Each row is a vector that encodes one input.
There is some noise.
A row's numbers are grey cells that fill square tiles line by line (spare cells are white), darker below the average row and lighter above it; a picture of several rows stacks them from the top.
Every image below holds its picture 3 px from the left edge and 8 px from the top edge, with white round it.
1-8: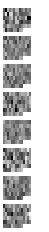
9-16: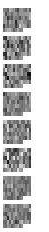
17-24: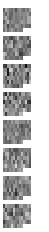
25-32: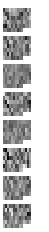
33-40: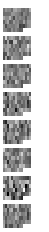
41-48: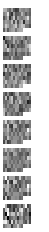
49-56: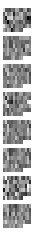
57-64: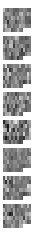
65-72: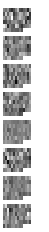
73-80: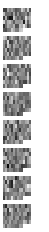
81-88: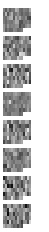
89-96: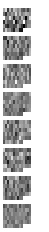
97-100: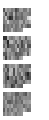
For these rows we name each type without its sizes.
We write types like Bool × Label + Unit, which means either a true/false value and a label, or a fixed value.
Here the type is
Line × (Tree × Tree + Unit).
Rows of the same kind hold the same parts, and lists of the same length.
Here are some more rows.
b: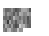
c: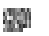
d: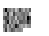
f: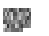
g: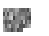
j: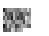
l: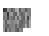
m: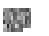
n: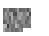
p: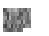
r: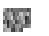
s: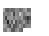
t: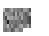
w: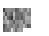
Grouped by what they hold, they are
b, d, r, s, t
c, f, g, j, l, m, n, p, w

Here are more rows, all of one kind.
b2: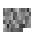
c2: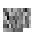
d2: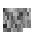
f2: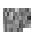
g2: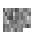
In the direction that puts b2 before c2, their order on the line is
d2, f2, b2, g2, c2.
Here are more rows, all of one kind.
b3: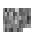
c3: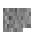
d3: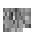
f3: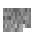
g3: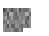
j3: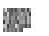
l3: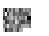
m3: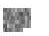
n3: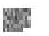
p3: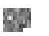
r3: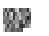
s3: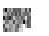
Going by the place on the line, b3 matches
m3 and p3.
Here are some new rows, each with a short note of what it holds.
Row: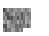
a point on a line and a node of each of two trees
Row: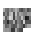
a point on a line
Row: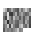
a point on a line
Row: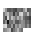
a point on a line
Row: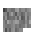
a point on a line and a node of each of two trees
